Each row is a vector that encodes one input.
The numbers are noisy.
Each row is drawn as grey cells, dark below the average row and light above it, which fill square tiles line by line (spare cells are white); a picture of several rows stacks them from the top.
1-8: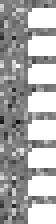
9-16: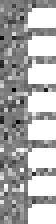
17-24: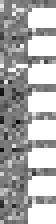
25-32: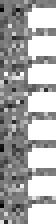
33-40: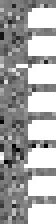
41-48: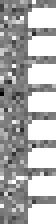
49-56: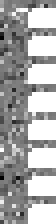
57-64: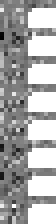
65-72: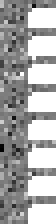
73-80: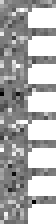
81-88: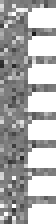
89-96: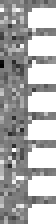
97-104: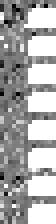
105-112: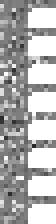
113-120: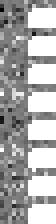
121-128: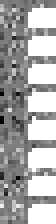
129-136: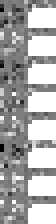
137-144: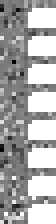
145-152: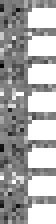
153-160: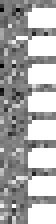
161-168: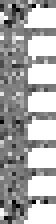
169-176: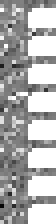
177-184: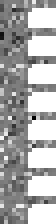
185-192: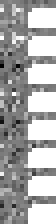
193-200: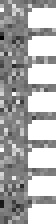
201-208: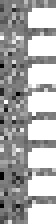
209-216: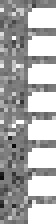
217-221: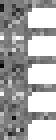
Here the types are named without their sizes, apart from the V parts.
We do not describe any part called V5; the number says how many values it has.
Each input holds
a list of items, each a true/false value and a value of V5.
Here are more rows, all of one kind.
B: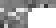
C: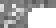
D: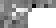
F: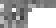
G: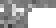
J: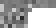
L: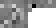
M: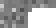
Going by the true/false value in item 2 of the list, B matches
D and L.
